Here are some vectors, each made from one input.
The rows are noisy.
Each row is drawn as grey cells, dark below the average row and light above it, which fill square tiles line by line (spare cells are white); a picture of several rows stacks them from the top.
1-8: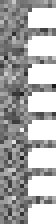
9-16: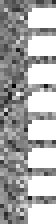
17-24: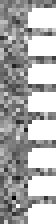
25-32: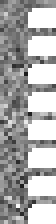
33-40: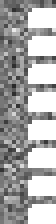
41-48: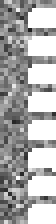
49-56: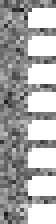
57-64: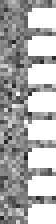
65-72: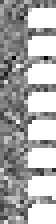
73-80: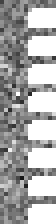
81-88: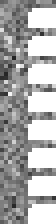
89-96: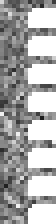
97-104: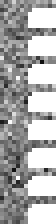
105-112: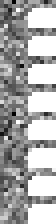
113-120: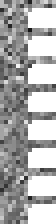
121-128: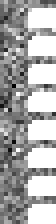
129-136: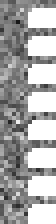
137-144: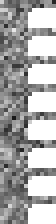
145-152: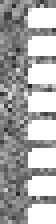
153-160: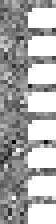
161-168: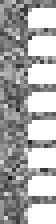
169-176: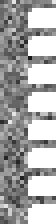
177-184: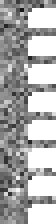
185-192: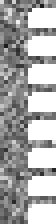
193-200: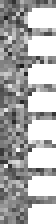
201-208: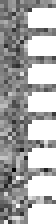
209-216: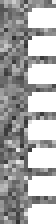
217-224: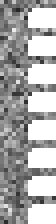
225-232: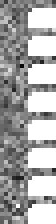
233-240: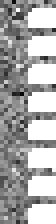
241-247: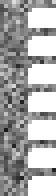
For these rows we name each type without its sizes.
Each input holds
a point on a line and a node of a tree.
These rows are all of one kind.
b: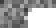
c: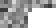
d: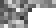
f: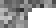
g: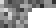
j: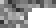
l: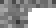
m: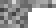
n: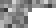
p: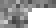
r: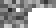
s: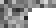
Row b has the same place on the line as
g, l, p and r.
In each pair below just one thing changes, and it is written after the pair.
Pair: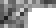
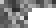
the node of the tree
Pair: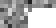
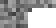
the node of the tree
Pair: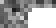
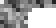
the node of the tree
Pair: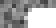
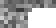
the node of the tree
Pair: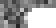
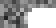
the place on the line
